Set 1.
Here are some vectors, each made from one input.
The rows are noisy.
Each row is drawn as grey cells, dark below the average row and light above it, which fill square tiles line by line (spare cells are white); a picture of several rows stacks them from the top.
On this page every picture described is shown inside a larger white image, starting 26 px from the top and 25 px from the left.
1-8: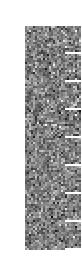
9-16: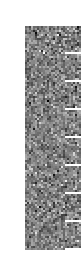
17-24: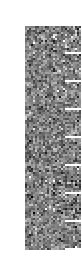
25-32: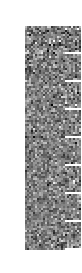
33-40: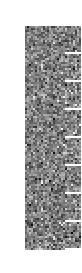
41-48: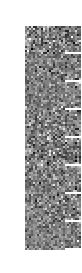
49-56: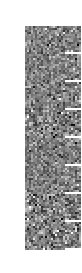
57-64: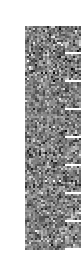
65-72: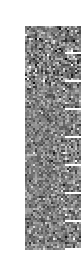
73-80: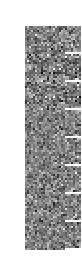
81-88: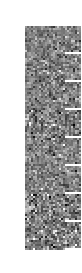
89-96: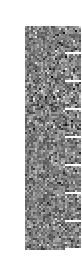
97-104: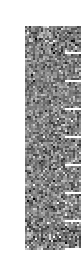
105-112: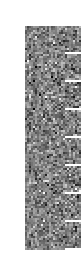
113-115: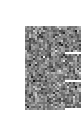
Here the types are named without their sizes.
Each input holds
a point on a line, together with either a point on a line, or three true/false values.
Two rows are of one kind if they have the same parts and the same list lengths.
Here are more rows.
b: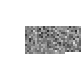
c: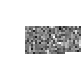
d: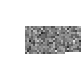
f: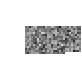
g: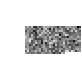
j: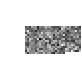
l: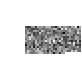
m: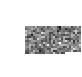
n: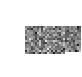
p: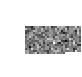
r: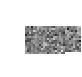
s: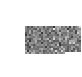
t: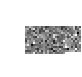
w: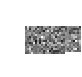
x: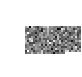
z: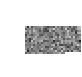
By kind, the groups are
b, d, l, p, r, s, z
c, f, g, j, m, n, t, w, x

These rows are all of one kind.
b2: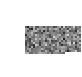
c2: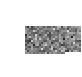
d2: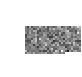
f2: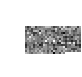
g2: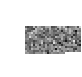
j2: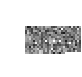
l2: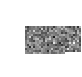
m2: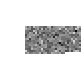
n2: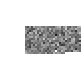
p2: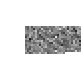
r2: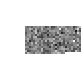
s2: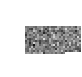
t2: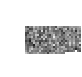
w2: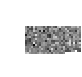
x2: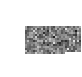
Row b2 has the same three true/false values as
c2, d2, f2 and w2.
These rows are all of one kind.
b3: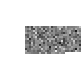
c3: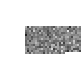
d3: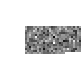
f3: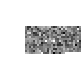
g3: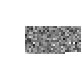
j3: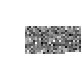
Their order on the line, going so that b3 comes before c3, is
j3, f3, d3, b3, c3, g3.
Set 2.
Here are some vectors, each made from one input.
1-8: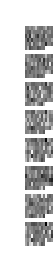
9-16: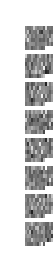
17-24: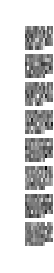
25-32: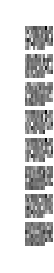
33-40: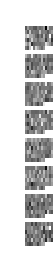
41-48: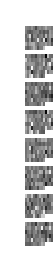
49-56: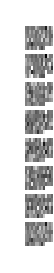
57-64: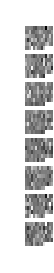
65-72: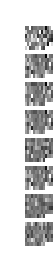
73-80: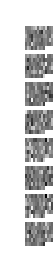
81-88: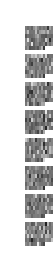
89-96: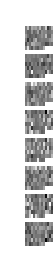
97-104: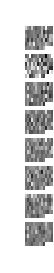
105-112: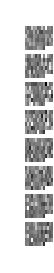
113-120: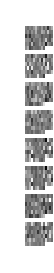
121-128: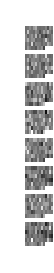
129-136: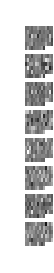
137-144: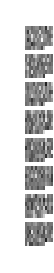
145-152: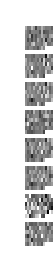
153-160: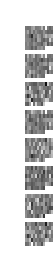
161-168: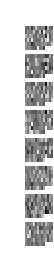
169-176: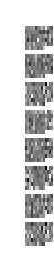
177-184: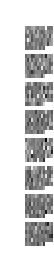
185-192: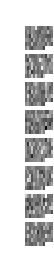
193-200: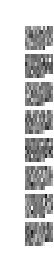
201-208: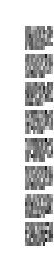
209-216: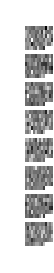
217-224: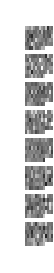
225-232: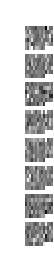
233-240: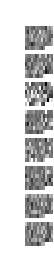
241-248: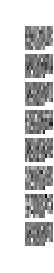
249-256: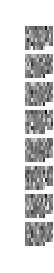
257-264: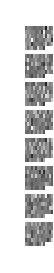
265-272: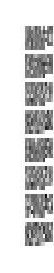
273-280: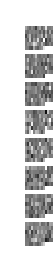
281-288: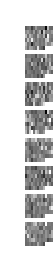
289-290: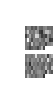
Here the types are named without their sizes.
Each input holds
a list of points on a circle.
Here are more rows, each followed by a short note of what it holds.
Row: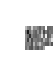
a list of three items
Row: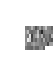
a list of three items
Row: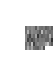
a list of two items
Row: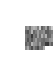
a list of three items
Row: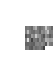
a list of two items
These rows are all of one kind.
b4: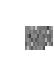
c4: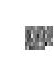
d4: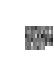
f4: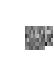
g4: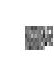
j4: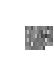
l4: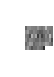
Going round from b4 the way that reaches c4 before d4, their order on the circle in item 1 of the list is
b4, f4, c4, g4, d4, l4, j4.
